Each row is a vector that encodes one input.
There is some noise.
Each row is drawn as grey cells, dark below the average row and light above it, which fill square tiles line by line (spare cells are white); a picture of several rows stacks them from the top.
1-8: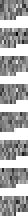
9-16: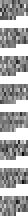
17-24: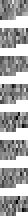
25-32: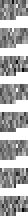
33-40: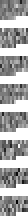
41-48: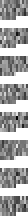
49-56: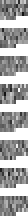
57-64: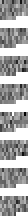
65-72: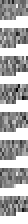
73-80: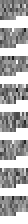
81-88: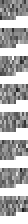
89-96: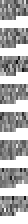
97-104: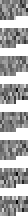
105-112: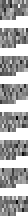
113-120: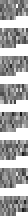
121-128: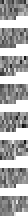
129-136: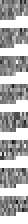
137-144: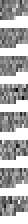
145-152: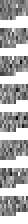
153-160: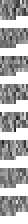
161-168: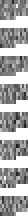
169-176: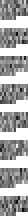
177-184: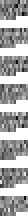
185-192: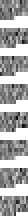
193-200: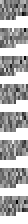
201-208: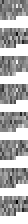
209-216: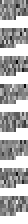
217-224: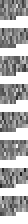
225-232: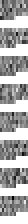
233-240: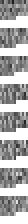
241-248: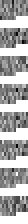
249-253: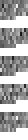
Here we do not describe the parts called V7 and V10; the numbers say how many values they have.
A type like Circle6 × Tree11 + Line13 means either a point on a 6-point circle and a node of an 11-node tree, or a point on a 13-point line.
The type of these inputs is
Line9 × V7 × V10 + List2(Line5).
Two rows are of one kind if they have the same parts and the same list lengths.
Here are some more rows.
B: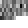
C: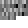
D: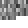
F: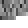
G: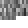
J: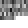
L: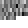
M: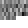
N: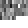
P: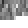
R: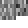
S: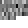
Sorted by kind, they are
B, F, J, P
C, L, M, S
D, G, R
N

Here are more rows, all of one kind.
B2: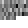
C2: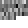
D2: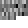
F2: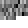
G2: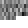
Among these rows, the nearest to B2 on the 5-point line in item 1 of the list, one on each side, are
C2 and G2.
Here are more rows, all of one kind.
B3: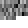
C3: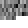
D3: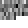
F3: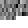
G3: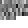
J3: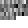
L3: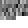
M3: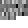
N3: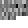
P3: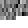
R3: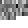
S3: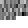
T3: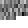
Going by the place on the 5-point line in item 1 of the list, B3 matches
C3, F3, L3 and P3.
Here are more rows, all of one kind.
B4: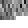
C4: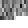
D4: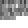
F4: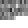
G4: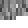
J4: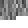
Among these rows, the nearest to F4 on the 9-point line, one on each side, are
C4 and D4.
